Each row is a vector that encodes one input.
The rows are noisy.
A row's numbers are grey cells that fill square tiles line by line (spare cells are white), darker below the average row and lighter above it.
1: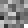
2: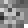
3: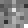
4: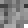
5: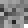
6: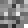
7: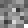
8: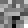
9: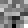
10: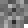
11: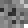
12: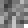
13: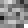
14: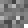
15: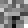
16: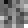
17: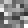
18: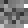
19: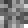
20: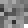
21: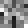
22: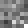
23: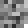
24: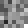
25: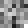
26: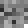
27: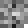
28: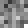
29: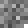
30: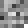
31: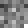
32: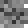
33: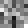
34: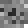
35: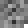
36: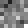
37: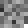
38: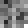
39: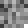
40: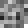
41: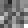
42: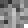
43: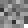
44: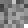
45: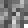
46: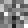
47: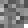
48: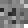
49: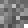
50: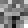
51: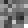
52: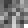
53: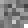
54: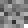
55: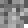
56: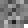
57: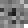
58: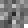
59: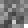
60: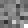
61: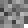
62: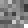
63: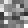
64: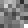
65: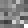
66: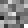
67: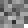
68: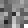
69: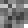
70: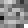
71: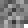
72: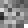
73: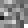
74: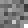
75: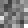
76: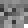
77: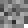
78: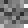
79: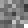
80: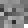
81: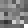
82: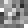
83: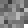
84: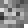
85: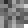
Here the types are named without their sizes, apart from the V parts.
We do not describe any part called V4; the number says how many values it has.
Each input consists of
a point on a line, together with either a point on a circle, or a list of values of V4.
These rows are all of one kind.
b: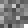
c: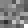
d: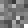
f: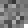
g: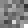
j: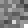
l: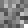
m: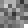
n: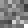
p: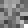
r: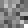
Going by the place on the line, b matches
d and f.
